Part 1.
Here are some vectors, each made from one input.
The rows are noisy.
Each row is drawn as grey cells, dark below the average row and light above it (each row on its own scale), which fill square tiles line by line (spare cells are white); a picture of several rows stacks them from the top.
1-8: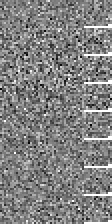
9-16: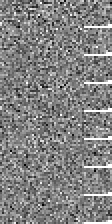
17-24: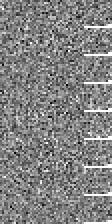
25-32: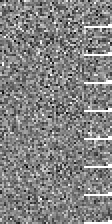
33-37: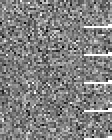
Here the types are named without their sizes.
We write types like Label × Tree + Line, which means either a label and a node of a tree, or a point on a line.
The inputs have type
Line.
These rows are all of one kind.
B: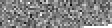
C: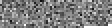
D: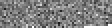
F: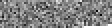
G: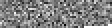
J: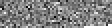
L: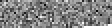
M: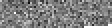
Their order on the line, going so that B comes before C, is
D, J, B, C, M, G, F, L.
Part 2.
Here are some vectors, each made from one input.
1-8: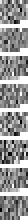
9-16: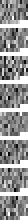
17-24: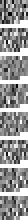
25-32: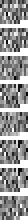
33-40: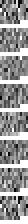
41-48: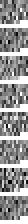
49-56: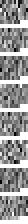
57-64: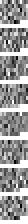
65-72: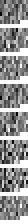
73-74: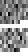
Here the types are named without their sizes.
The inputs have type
Circle + Unit.
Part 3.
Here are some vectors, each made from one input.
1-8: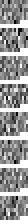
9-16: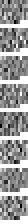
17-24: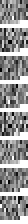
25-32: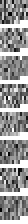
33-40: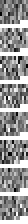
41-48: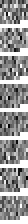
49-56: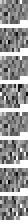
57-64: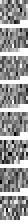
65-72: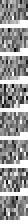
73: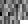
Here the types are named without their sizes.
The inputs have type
Circle + Unit.
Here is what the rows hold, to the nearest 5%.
About 90% of them hold a point on a circle. The rest hold a fixed value.
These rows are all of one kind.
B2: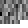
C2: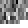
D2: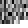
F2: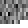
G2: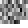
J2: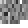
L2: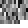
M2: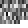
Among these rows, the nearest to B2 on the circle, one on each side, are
F2 and L2.
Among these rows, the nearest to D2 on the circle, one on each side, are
C2 and F2.
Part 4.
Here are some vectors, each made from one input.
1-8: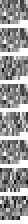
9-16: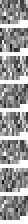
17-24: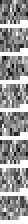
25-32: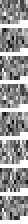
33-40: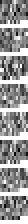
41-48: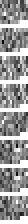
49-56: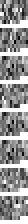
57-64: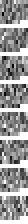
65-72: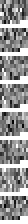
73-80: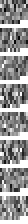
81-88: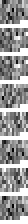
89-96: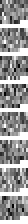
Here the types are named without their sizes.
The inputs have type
Label.
